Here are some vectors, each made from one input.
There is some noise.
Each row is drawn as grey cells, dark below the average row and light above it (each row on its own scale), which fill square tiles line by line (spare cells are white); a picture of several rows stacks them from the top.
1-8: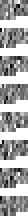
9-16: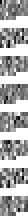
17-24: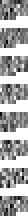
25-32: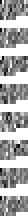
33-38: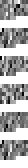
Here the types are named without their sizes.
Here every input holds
either a point on a line, or three true/false values.
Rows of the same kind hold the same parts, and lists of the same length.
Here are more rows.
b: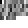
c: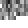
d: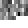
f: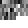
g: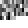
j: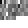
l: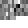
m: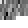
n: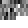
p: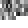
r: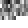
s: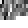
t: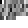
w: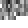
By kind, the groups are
b, f, g, j, l, m, n, s, t
c, d, p, r, w

